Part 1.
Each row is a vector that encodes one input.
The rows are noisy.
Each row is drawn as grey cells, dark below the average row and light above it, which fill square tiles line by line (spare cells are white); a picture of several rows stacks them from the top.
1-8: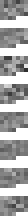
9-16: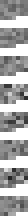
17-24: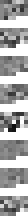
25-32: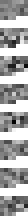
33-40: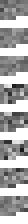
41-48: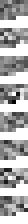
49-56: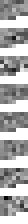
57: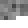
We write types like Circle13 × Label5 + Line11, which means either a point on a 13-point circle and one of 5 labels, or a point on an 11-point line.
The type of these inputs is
Bool × Label5 + Unit.
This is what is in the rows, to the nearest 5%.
About 15% of them hold a fixed value. The rest hold one of 5 labels and a true/false value.
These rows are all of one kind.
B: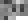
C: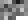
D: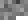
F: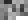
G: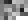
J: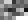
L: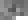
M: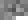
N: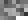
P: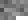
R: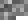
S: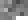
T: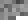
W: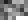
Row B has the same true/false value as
J, P, R and W.
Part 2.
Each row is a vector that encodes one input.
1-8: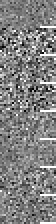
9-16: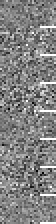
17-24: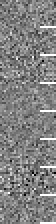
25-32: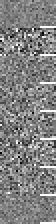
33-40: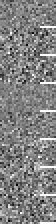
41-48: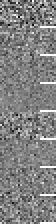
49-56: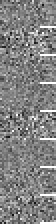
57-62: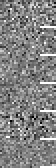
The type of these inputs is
Label5 × Tree8.
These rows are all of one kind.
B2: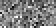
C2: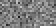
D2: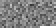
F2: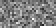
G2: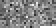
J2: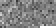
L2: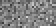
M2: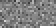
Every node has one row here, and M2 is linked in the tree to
L2.
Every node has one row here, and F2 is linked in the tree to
B2, D2, J2 and L2.
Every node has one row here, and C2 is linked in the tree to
D2.
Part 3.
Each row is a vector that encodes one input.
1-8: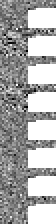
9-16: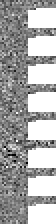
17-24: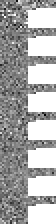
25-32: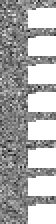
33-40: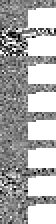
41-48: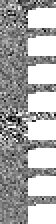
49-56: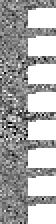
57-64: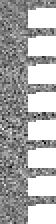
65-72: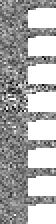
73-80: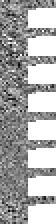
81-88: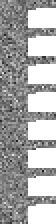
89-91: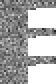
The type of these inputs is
(Circle11 + Unit) × Line6.
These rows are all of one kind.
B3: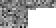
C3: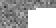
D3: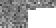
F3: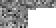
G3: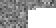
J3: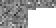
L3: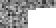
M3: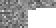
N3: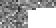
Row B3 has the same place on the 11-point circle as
F3 and G3.
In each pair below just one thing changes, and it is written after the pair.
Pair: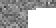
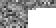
the place on the 11-point circle
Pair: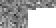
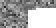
the place on the 6-point line
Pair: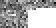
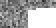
the place on the 11-point circle
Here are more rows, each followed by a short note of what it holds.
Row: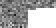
a point on an 11-point circle and a point on a 6-point line
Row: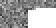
a point on a 6-point line
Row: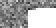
a point on a 6-point line
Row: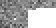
a point on an 11-point circle and a point on a 6-point line
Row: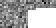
a point on a 6-point line
